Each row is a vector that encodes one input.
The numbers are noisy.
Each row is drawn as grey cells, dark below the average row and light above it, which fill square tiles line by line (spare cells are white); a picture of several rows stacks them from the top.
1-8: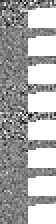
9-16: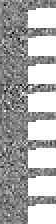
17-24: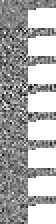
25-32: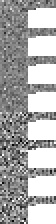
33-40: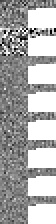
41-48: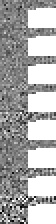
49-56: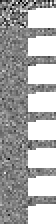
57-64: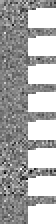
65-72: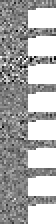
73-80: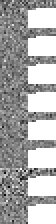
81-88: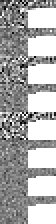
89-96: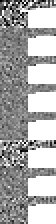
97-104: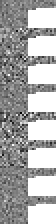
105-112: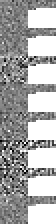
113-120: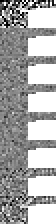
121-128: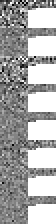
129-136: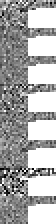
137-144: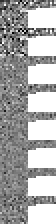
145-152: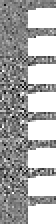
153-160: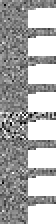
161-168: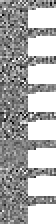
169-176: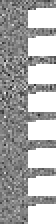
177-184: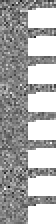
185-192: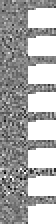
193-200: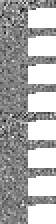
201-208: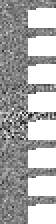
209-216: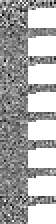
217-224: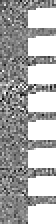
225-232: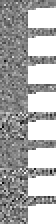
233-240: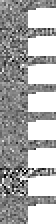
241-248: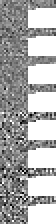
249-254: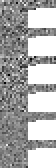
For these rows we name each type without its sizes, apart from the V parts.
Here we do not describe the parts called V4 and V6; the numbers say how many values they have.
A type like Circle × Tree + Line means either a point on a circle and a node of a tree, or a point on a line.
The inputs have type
(Line × V6 + List(V4)) × Tree × (Tree + Unit).
